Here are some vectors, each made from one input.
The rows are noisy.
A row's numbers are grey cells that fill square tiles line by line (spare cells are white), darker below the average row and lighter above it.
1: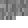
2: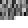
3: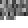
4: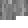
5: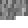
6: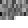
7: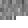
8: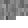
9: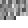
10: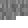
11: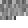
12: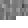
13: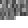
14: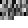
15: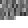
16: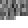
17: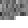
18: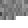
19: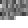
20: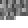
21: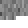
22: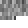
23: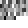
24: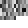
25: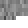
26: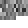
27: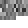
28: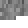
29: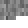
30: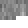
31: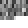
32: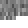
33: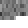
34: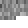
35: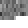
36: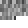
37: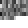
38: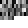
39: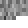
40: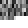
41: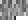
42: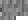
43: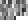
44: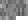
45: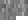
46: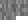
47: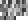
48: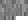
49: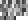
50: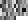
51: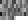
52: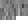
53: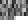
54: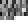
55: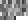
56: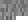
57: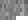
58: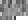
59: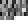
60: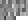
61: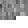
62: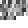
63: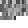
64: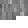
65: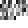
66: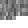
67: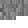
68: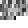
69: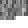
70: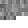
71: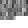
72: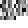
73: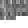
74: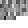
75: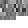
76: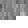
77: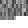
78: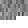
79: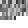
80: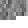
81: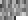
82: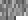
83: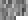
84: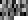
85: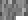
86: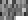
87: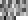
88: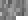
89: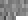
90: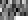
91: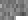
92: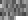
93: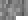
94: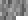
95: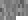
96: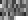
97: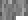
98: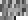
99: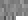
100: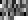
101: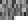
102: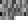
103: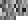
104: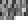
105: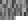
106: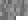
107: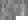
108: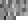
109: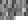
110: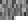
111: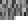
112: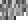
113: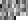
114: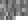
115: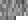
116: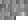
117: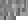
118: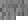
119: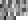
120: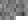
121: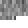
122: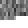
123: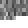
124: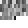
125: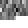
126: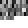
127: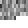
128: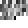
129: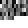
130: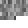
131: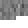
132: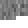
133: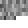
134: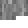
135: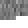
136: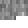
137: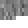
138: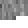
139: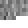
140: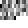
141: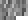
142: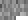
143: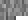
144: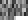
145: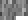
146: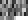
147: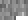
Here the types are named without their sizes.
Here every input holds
a list of points on a line.
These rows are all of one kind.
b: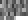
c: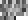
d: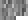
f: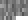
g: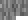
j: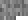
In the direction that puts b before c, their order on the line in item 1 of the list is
j, b, f, g, c, d.
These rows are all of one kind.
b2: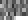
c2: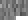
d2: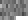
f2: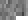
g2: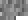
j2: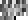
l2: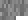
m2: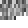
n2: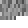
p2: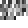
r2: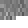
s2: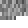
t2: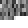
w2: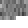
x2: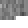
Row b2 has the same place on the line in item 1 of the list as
m2, n2, r2 and s2.
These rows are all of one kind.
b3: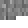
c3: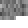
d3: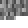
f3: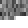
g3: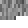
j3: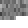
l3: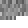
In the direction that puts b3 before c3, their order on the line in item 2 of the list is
g3, f3, l3, d3, b3, j3, c3.
